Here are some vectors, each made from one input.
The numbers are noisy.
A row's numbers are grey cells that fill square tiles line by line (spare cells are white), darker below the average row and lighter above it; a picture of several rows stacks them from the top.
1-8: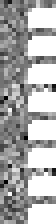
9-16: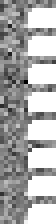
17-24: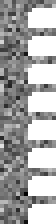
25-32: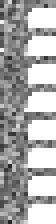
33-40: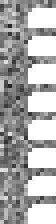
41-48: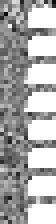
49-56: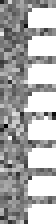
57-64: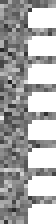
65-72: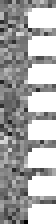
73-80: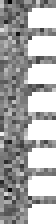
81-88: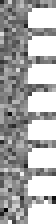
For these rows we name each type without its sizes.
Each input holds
a list of points on a line.
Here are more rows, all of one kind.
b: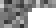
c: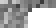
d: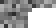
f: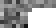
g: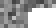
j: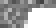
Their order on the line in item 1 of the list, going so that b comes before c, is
b, f, d, g, j, c.
